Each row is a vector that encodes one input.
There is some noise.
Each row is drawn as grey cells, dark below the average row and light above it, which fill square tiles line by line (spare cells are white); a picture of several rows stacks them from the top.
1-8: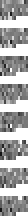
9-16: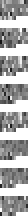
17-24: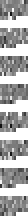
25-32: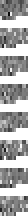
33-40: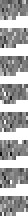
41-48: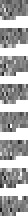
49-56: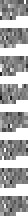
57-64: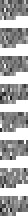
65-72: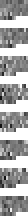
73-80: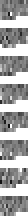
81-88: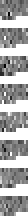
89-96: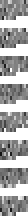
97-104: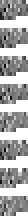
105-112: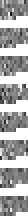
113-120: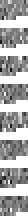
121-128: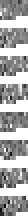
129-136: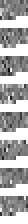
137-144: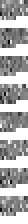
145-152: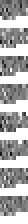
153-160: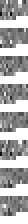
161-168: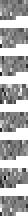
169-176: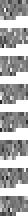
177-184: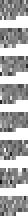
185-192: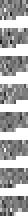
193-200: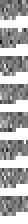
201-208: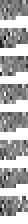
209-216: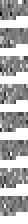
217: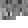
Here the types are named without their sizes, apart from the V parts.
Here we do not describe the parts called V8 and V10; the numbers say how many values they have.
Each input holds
a true/false value, together with either a node of a tree, or a value of V8 and a value of V10.
